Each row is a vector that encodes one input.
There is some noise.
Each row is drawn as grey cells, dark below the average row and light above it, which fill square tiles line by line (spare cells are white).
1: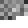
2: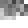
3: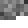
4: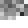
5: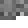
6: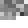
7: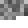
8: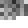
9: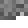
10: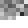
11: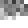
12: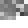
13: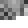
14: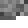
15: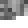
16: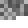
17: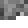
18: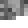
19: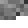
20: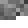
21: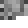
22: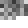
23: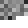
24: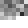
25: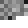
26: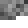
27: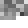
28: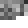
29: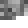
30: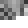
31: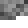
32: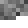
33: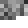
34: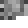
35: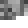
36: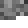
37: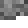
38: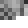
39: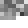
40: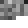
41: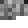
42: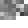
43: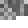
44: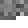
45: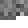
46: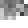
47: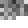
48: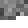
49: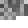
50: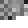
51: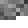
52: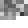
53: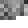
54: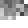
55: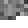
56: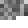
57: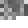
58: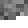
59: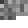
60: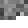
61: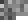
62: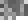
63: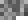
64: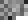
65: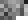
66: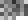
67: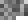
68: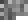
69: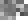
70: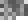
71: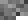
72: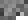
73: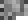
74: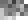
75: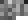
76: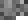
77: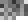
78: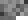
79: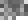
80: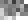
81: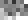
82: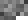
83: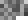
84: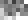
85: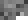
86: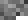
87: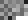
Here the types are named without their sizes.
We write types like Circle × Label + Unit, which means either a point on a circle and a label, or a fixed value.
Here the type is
Bool × (Label + Line).
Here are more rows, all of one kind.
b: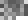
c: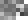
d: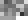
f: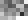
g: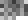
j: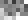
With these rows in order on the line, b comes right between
f and g.
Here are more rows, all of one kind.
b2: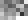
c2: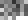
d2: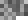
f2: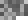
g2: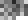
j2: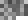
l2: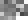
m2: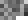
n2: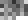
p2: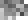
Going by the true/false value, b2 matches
l2 and p2.
